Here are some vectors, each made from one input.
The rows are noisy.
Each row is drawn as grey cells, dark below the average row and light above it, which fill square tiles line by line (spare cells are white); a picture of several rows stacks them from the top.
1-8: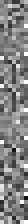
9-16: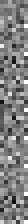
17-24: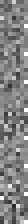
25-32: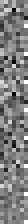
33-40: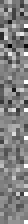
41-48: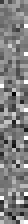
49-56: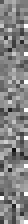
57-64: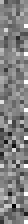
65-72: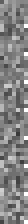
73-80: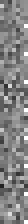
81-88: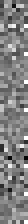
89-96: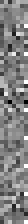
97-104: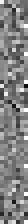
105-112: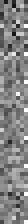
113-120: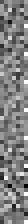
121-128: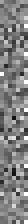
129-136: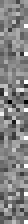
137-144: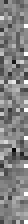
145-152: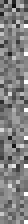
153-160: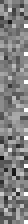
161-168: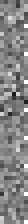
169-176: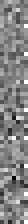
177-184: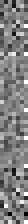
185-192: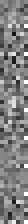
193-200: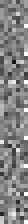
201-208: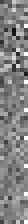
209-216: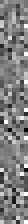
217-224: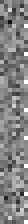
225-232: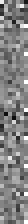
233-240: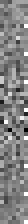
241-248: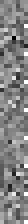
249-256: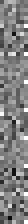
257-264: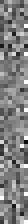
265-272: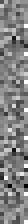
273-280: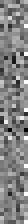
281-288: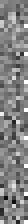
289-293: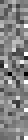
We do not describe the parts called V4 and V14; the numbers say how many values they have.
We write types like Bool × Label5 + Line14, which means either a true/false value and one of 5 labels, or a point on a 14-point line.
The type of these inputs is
Bool × Bool × Bool + (Line6 + V14) × V4.
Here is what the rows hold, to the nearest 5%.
About 35% of them hold three true/false values. The rest hold a value of V4, together with either a point on a 6-point line, or a value of V14.
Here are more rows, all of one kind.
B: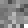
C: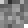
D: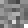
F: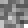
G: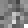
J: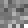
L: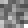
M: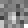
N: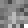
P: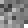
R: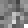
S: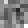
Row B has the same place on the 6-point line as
M and N.
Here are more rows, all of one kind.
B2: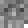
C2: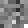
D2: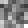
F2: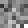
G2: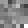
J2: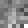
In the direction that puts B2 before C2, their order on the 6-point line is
D2, F2, G2, J2, B2, C2.
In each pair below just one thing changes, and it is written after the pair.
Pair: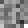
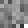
the value of V4
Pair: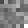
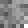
the value of V14
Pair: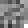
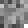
the value of V14
